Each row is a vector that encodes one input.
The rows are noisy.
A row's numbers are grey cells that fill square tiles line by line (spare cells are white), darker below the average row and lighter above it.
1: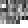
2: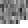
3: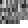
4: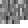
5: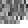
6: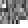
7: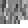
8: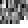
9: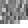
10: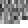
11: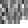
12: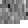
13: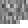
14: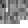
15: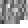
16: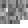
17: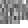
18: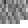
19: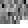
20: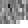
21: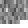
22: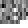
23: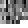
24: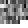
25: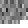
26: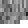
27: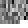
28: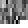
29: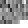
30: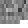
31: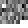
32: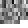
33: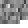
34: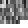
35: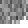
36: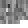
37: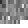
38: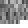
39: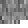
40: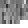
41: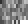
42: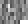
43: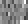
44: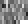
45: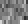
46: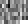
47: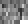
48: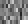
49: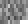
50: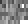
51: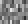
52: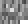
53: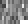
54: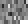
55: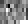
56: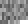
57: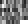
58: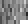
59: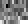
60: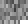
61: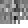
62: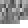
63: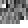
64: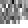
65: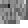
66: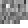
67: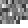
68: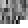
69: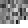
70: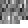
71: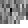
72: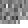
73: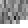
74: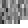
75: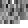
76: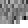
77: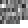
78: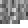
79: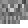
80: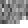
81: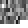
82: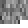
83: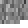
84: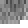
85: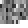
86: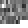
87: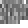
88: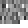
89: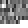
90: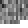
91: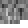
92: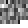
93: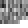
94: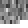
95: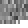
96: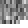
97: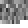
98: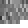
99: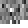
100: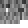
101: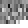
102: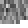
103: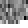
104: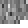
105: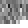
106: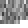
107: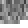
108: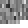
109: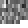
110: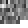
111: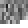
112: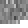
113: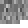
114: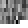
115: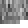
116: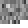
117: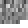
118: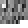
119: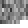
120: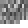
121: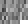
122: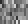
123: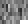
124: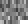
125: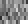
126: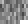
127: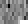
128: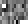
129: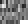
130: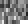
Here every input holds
either one of 5 labels, or one of 6 labels and three true/false values.
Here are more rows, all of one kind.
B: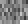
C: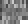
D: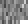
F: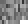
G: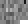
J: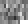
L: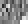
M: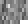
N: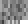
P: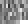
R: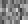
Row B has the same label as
J and N.
